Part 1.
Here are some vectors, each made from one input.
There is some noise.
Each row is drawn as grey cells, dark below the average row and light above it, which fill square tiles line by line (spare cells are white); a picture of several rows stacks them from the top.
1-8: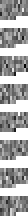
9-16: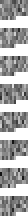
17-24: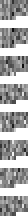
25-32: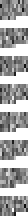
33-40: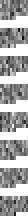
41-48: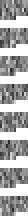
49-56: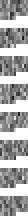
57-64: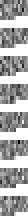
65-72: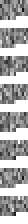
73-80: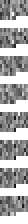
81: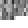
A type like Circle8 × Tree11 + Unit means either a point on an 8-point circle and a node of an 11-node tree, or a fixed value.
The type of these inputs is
Circle8 × Circle8.
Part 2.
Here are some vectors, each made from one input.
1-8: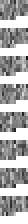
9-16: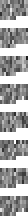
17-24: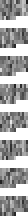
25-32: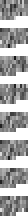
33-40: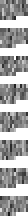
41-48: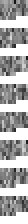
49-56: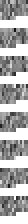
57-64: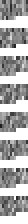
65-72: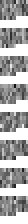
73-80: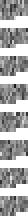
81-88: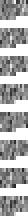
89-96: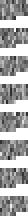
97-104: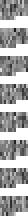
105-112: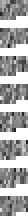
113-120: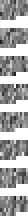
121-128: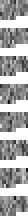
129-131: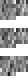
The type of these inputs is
Bool × Circle9.
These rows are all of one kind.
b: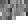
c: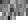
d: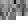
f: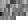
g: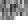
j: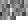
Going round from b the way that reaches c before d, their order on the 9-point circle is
b, c, d, g, f, j.
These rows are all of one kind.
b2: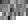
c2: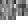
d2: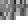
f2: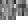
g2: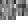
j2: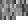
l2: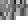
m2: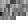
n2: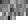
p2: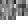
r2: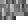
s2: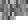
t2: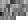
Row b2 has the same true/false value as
n2 and s2.
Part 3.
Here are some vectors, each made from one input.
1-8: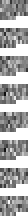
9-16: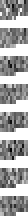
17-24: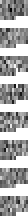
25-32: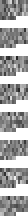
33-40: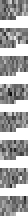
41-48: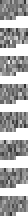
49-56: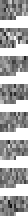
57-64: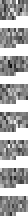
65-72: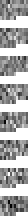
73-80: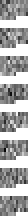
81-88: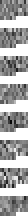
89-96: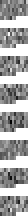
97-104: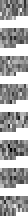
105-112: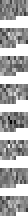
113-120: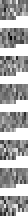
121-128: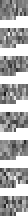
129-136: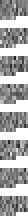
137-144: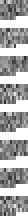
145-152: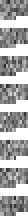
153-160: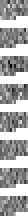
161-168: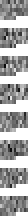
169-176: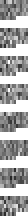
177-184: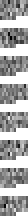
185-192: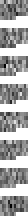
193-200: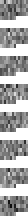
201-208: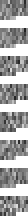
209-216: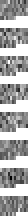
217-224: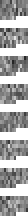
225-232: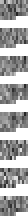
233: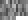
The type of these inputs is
Circle9 + Line15.
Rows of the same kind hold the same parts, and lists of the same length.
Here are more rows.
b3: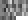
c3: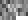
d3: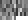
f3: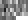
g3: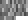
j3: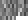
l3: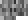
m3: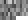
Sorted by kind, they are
b3, c3, f3, l3, m3
d3, g3, j3

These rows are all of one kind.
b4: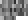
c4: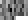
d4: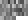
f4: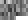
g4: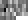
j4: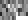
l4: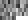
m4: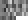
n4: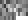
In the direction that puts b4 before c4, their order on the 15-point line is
l4, n4, j4, d4, b4, c4, f4, m4, g4.
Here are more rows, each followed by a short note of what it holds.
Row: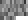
a point on a 9-point circle
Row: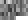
a point on a 15-point line
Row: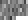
a point on a 9-point circle
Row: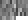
a point on a 9-point circle
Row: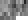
a point on a 9-point circle
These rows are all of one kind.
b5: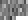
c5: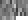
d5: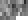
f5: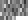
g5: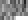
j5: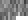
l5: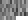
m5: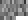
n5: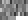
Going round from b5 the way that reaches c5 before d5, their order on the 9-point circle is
b5, m5, l5, c5, n5, j5, d5, g5, f5.
